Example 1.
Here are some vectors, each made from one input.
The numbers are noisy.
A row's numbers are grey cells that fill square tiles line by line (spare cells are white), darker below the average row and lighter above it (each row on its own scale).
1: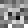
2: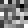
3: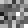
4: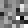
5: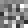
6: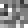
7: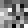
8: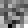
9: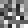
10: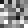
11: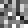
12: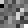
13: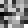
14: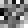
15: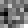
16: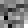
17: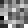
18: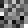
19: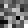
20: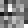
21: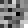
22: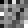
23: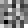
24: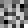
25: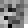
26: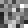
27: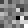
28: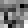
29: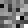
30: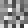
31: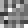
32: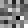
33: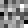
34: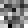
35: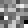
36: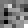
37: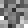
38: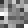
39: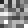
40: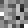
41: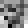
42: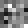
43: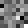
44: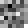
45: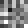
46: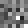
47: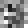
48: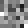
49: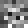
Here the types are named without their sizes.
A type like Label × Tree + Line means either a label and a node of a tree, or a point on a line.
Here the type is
Tree.
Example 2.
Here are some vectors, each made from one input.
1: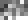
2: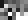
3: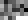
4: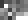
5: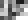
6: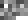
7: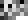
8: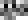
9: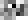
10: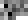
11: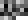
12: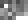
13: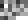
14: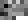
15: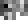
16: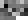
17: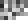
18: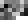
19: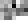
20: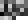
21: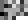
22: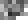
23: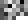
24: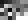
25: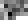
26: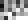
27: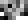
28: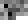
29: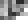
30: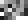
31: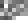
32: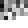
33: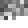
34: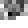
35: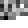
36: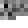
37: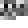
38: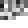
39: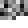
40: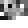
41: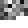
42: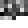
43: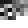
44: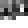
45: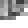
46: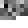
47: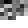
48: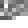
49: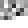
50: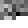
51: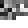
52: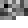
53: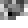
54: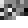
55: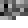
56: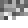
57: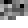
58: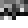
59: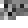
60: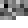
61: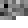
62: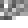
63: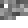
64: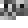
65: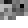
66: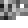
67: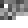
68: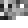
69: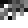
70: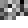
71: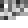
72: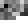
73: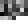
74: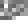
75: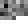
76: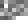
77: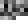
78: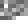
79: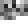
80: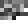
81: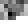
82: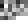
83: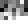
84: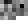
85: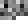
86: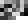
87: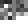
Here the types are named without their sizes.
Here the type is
Label.
